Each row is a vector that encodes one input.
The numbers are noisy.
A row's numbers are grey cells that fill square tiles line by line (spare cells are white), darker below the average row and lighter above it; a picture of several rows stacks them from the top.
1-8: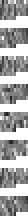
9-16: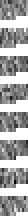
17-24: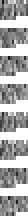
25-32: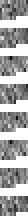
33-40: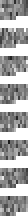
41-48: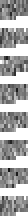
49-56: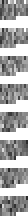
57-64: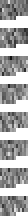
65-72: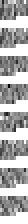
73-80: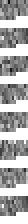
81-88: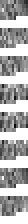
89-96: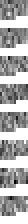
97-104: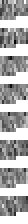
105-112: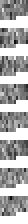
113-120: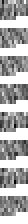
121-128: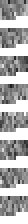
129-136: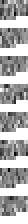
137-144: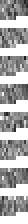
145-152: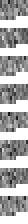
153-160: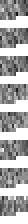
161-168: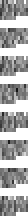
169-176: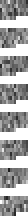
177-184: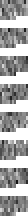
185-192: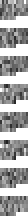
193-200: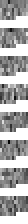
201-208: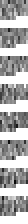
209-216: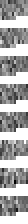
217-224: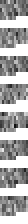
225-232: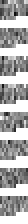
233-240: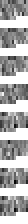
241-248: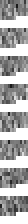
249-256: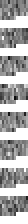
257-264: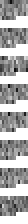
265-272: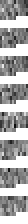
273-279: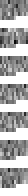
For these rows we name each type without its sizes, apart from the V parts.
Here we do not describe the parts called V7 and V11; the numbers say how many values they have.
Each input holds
either a value of V7 and a value of V11, or a list of points on a line.
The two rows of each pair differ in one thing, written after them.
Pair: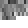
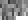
the value of V11
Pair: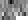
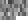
the value of V7
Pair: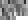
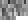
the value of V11
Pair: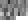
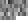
the value of V11
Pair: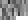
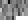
the value of V7
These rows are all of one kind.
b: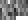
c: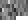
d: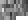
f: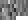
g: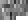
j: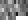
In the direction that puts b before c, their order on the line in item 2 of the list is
b, c, f, g, d, j.
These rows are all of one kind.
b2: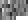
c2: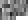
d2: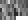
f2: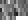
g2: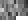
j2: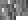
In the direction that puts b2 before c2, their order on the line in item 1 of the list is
f2, d2, g2, j2, b2, c2.
